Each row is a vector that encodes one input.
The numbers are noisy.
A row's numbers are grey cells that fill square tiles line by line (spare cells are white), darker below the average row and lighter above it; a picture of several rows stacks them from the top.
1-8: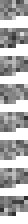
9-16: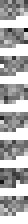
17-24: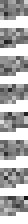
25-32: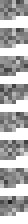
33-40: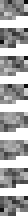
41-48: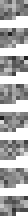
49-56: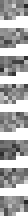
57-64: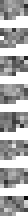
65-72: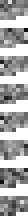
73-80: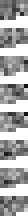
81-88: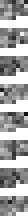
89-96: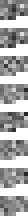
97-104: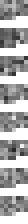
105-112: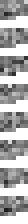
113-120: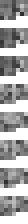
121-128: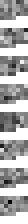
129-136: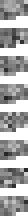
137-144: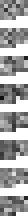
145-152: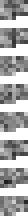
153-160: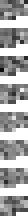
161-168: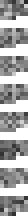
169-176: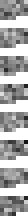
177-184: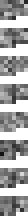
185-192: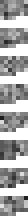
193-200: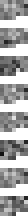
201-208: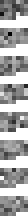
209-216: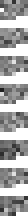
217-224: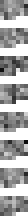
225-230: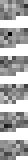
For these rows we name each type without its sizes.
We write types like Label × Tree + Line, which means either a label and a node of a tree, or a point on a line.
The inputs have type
Bool × Bool × Bool × Bool + Circle + Label.
